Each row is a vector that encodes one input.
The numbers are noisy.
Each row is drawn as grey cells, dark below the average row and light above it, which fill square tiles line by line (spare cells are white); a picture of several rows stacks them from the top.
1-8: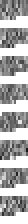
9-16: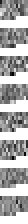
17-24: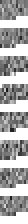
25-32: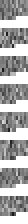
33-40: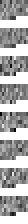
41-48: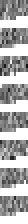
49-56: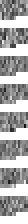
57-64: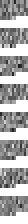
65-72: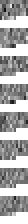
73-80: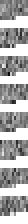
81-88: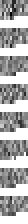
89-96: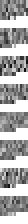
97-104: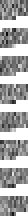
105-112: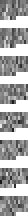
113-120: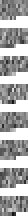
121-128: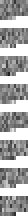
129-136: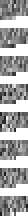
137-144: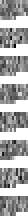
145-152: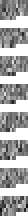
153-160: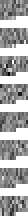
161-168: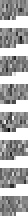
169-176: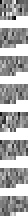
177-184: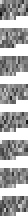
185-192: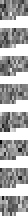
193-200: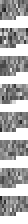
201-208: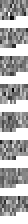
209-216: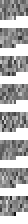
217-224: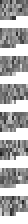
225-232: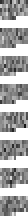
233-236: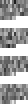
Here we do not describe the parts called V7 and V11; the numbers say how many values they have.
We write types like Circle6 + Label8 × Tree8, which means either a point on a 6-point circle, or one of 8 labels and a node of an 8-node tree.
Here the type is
(Tree8 + V7) × (Tree10 + V11).
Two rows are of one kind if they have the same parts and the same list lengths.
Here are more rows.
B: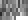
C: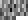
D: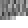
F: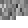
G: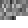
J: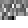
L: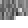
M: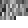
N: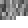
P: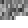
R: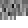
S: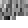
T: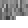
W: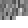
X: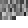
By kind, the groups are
B, L, M, N, W
C, G, J, X
D, R
F, P, S, T

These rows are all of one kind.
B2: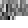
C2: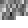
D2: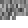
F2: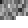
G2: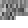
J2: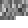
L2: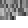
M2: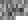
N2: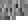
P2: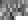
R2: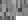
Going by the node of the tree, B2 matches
D2, G2 and M2.
